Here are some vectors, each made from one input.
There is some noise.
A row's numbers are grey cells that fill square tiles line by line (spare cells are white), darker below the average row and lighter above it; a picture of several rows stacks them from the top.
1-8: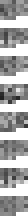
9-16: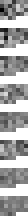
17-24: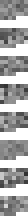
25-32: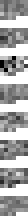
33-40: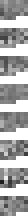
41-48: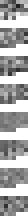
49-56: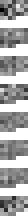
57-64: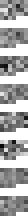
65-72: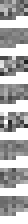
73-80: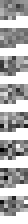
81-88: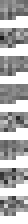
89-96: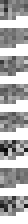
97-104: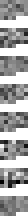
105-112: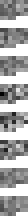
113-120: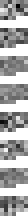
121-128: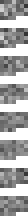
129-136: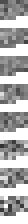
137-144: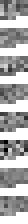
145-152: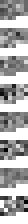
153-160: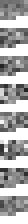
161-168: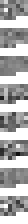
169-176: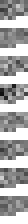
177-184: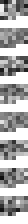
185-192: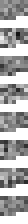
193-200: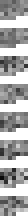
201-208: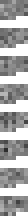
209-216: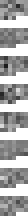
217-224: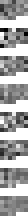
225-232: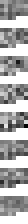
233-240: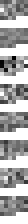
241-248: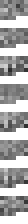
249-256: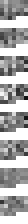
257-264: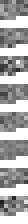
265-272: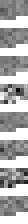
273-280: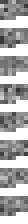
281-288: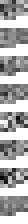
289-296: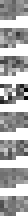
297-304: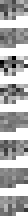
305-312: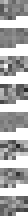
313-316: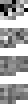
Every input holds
a point on a 16-point circle and a true/false value.
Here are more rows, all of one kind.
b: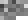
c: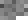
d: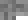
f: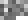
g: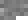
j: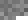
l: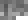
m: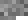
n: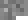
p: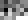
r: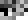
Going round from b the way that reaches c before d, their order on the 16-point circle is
b, p, m, c, g, j, n, l, d, r, f.
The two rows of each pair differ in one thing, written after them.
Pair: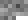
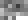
the place on the 16-point circle
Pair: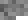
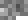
the place on the 16-point circle
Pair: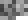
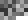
the true/false value
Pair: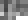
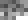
the place on the 16-point circle
